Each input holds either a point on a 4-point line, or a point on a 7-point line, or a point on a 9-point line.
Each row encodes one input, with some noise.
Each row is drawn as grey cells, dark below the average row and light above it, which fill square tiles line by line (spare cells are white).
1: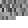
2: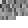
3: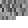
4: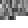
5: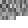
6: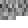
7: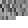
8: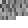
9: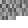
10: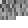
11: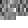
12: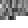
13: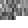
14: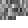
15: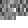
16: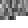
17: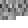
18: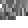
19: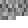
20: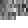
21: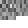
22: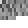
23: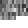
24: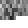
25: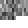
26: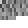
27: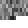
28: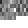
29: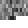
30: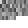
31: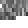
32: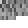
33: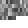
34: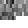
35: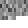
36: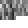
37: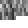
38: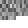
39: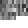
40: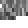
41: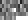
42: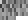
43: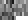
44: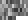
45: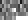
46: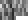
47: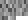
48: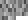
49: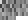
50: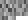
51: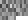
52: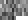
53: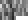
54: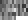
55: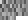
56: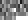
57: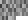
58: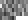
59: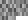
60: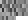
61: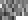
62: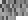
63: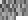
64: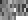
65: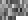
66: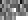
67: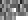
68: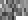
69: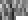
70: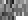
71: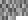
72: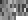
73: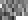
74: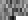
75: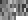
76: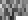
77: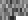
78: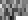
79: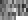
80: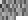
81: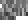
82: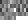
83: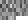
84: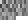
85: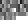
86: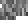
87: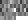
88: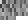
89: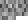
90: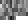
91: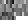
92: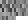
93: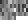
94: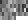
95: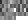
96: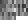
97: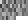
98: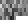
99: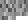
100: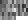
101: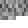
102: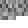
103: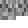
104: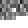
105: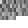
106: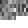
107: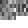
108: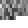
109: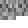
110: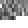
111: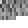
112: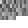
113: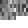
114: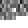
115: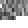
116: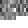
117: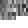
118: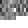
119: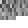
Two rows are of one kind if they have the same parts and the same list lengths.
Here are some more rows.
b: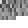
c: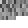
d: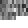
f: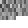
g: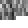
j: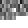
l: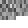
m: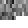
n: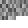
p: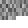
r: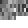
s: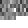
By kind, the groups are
b, c, f, l, n, p
d, j, r, s
g, m

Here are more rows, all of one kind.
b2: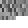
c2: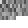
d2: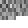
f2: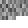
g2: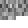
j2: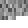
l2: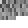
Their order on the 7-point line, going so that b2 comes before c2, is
b2, l2, c2, d2, f2, j2, g2.
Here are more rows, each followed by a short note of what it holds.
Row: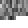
a point on a 9-point line
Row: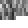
a point on a 9-point line
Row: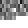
a point on a 4-point line
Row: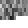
a point on a 9-point line
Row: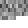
a point on a 7-point line
